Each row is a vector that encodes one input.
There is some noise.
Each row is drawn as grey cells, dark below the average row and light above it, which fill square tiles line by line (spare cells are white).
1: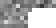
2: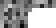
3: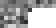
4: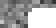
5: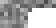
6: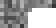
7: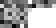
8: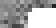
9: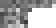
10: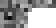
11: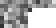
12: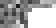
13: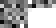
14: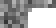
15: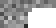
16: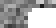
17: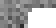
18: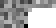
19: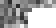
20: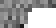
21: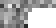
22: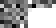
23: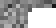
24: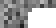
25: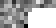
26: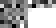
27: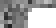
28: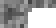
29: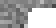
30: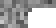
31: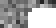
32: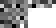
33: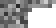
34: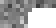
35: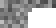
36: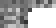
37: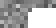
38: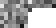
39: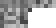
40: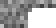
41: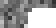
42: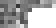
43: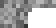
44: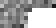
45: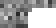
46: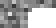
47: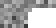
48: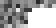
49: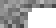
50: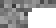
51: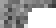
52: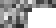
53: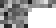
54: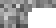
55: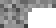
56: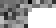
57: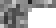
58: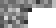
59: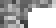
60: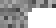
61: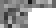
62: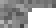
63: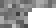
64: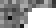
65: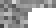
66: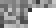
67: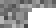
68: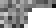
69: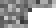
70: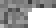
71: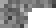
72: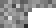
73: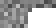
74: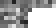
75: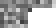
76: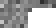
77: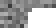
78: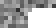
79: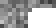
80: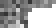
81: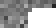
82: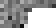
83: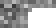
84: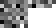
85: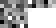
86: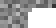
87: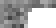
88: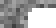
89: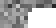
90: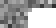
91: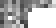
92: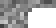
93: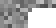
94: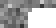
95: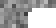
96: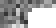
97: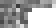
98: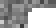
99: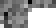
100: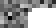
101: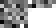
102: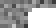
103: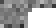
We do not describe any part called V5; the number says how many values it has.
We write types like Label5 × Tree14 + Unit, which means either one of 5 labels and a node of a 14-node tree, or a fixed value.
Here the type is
List3(Line4 × V5).
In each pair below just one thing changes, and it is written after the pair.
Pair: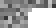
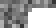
the place on the 4-point line in item 1 of the list
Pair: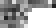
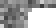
the value of V5 in item 1 of the list
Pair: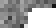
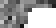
the place on the 4-point line in item 1 of the list
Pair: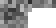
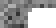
the place on the 4-point line in item 1 of the list
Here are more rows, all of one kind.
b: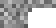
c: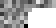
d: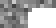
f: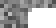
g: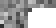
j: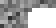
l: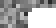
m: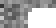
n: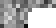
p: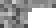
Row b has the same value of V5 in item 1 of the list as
c, j, l and m.
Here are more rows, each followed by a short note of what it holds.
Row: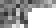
a list of one item
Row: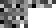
the empty list
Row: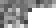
a list of one item
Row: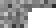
a list of three items
